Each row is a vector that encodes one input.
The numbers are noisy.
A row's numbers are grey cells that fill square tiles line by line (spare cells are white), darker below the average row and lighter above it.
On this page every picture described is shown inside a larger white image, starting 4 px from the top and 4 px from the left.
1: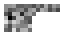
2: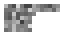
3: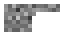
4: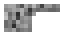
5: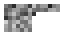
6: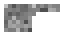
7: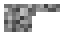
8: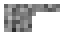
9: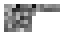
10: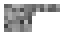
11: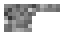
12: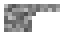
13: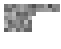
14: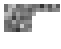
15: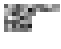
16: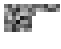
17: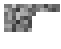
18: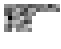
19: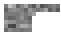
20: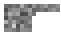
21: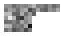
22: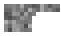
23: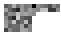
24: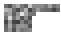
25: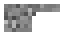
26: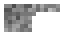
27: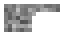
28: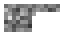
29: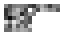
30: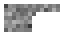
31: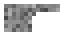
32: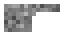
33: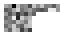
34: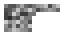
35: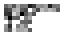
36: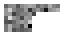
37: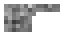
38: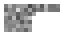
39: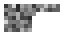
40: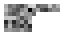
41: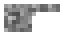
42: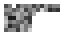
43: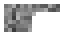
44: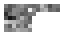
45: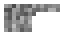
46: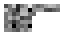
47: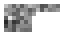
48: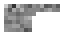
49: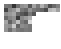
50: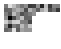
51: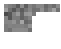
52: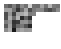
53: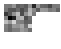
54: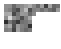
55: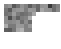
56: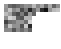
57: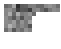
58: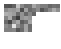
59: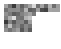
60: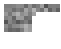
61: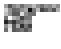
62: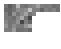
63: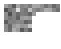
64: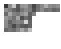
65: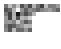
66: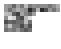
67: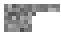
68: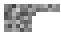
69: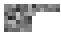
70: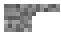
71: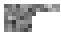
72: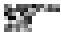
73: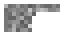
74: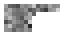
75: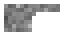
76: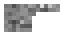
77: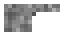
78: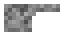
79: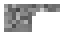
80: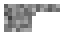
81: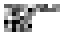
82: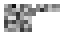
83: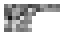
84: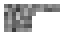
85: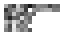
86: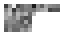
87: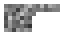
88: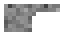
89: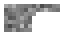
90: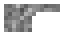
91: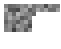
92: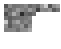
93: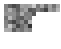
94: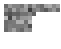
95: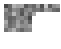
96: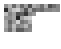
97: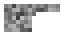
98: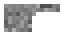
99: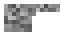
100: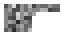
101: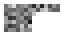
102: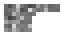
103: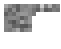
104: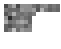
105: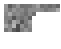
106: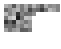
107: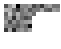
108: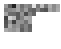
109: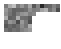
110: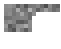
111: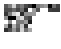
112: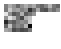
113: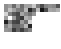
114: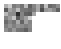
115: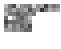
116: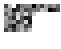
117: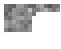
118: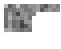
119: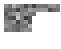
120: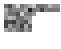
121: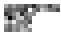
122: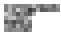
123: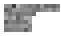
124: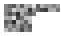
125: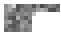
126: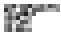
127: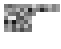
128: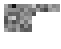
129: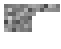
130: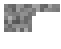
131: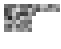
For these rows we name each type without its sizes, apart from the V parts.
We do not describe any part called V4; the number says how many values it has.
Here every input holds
a label, together with either a point on a line, or a value of V4.
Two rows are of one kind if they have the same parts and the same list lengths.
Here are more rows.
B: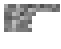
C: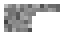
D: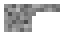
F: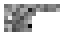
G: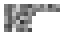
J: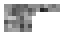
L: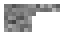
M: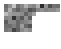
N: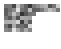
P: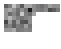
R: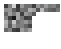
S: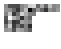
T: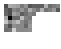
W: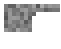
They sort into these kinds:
B, C, D, F, G, M, P
J, L, N, R, S, T, W

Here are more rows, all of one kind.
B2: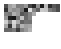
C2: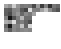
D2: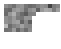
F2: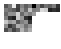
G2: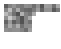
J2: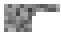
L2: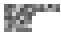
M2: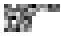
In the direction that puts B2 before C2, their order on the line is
D2, M2, J2, L2, G2, F2, B2, C2.
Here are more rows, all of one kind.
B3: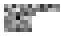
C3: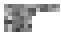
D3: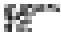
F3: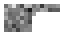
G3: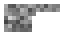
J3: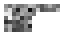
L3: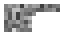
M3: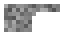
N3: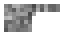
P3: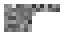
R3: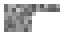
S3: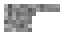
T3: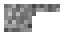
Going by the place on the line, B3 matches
F3, L3 and P3.
